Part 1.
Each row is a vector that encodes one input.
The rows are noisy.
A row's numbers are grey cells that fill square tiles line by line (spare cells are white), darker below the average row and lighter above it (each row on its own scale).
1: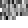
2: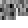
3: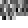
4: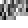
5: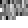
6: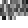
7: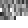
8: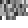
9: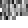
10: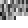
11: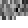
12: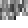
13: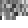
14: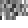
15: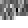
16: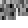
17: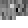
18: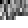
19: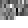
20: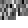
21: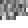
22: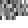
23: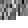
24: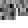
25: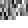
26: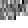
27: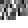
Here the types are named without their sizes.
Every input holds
a label.
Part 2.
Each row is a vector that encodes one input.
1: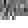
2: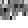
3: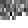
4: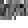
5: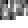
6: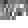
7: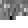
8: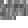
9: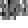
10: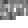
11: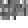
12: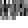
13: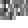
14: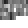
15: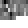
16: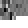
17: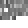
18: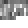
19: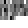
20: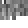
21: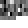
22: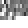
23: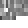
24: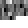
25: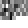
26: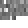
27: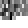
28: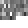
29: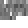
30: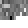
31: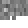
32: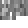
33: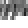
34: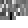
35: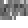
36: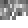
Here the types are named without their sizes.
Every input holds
three true/false values.
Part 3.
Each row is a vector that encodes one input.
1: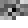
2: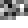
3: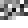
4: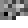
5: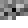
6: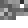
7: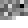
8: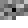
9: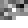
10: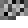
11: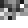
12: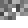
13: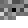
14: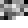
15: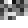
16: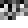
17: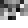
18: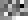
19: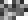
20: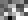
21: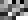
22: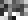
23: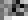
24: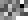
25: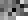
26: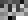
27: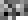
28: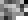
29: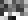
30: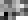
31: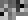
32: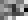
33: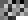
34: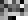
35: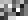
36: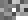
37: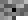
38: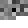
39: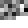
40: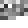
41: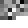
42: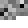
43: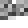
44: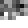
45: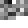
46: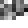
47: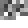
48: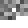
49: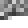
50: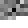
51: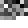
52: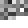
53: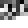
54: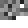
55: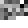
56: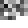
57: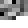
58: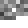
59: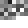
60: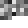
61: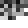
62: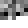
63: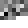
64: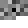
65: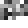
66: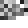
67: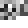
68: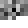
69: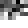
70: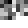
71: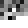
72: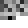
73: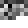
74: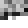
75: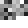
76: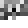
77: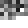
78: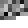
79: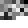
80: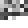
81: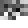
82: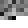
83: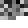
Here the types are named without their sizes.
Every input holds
four true/false values.
